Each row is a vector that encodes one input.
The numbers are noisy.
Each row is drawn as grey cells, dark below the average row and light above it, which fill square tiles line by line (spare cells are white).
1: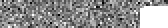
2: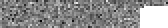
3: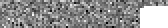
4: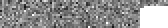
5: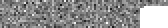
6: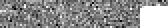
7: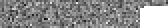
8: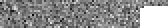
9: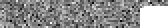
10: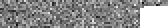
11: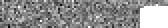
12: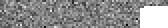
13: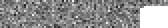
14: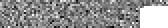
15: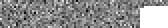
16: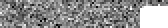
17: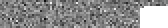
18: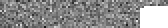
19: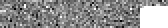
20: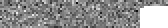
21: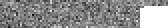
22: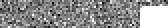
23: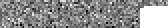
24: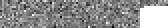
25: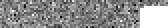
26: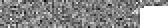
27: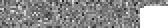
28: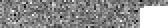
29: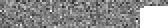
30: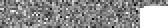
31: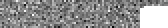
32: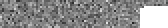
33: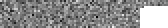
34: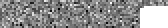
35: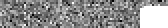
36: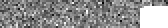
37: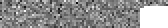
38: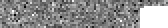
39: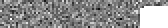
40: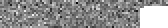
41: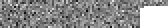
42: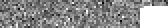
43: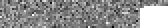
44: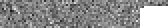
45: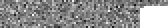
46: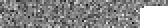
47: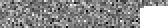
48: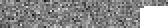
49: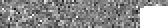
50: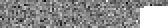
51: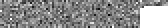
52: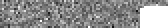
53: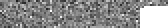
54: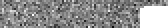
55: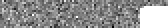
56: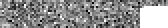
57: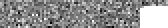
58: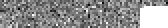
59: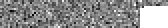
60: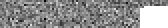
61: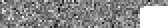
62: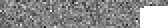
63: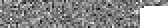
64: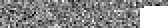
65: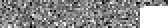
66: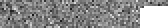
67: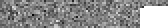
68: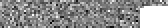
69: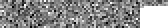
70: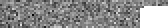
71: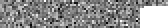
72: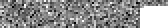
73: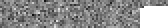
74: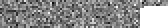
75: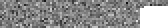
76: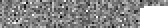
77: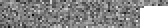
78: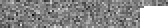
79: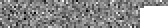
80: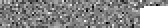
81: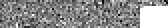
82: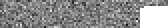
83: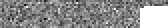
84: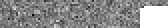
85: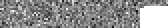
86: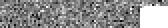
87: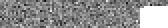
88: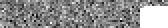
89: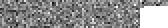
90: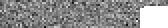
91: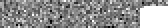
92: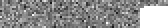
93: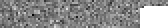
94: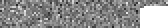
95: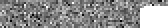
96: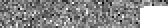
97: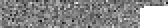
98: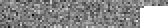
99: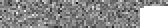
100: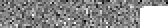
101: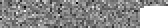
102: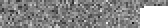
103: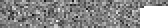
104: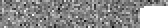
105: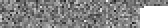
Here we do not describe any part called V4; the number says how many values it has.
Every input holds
a value of V4, together with either a point on a 9-point circle, or one of 5 labels.
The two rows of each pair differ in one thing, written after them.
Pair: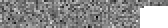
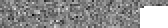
the place on the 9-point circle
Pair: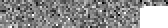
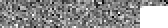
the place on the 9-point circle
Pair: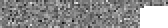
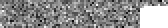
the value of V4
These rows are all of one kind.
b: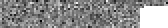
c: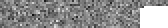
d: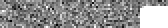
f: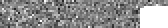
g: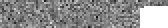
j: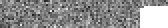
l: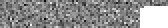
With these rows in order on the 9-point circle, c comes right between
g and j.
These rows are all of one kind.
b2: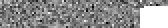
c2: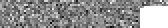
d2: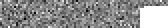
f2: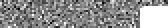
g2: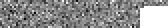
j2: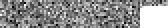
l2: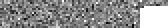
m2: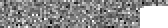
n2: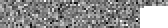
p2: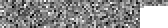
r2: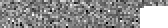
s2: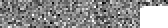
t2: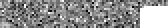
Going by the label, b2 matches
l2, r2 and t2.
